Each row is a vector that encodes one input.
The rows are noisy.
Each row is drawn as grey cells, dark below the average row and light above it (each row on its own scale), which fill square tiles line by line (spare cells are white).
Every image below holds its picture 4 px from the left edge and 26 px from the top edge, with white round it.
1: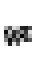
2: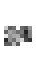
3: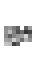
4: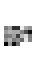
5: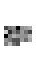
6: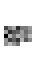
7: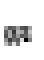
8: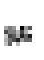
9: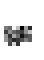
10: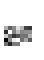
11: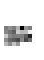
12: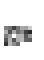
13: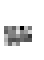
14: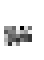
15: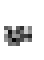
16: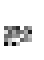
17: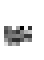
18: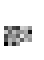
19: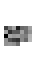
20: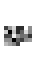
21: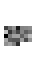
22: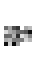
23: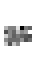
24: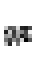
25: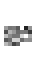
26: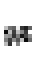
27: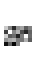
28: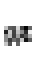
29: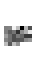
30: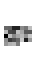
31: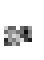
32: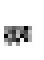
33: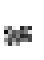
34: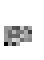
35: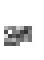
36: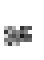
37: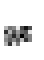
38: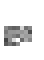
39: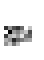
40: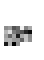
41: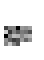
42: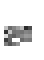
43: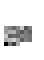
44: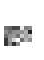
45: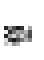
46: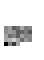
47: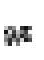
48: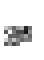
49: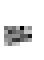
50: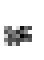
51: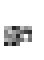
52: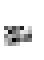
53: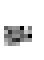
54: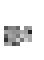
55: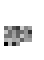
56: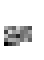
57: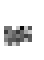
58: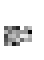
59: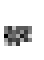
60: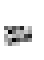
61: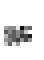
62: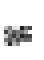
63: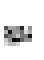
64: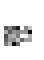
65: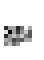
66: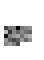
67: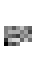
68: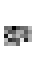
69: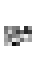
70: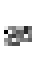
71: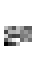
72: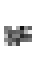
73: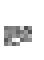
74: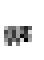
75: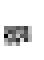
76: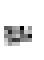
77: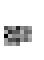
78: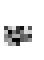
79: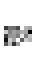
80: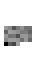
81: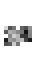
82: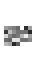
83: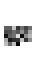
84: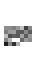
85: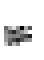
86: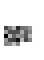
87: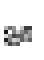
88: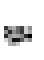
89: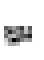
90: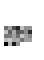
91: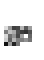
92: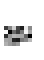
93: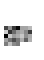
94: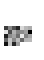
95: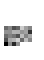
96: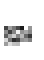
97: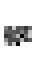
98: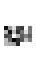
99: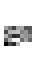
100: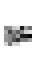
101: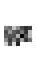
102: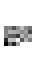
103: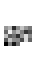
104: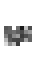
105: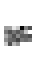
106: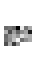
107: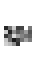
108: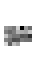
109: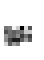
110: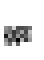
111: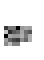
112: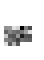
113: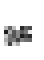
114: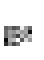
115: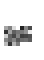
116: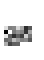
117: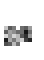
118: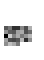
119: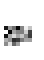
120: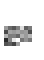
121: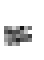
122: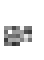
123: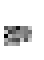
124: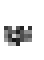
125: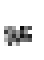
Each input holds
either a point on each of two 6-point circles, or a list of up to two points on a 4-point line.
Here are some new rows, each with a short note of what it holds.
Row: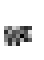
a list of one item
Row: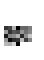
a list of one item
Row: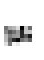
a list of two items
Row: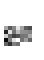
a point on each of two 6-point circles
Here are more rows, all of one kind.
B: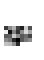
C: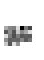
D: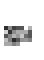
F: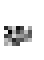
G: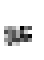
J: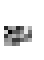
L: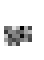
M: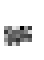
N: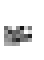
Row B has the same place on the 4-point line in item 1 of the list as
F and L.
